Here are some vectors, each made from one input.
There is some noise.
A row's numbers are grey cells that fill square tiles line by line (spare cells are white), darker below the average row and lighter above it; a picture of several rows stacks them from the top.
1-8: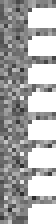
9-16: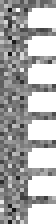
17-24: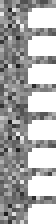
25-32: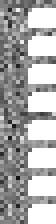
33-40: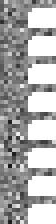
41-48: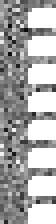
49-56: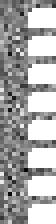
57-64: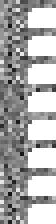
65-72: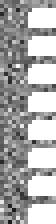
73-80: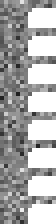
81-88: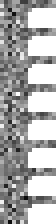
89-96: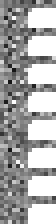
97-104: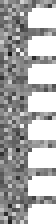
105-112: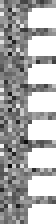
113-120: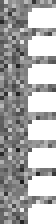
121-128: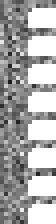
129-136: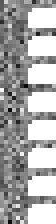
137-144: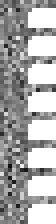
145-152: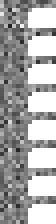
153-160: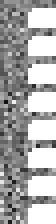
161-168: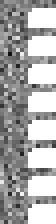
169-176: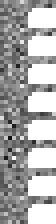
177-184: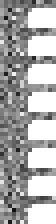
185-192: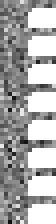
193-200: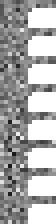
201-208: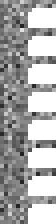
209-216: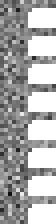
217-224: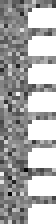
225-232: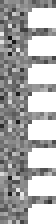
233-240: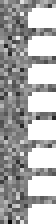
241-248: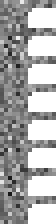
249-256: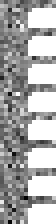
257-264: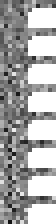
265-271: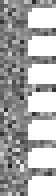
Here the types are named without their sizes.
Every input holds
either a point on a line, or three true/false values.
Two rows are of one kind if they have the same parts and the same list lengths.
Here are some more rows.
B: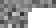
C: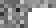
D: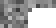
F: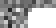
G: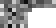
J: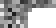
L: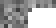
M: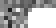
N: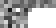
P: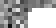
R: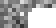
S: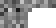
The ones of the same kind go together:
B, C, D, L, R, S
F, G, J, M, N, P

